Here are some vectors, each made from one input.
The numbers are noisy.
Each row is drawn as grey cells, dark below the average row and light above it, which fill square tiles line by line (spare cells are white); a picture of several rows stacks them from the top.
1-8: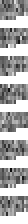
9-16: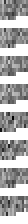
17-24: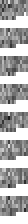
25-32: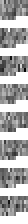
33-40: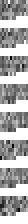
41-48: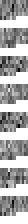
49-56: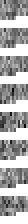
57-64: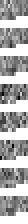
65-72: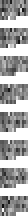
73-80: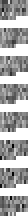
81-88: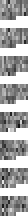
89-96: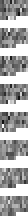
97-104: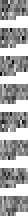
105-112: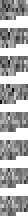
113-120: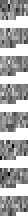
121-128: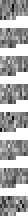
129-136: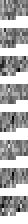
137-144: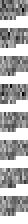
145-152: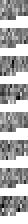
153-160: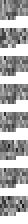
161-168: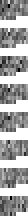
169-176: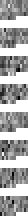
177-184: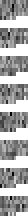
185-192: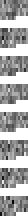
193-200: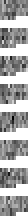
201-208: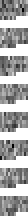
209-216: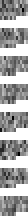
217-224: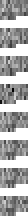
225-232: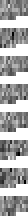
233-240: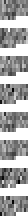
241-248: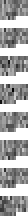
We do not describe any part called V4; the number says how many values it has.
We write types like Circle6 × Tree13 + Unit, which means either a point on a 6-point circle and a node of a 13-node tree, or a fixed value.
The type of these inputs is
Bool × (Label8 × V4 + Unit) + Label5 × Line7.
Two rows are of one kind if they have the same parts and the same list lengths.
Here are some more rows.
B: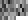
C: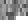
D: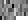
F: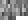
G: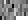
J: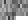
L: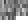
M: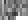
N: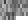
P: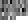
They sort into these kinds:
B, P
C, F, J, L, M, N
D, G

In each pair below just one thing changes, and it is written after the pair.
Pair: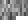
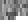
the true/false value
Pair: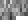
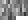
the value of V4
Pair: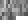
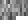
the label
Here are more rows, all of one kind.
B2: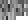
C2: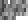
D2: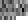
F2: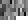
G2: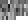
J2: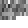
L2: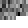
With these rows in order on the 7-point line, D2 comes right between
C2 and F2.
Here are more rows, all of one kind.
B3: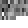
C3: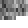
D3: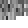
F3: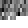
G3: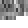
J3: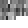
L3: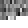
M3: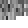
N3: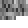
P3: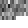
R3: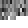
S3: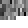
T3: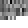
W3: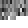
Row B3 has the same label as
F3, R3 and W3.
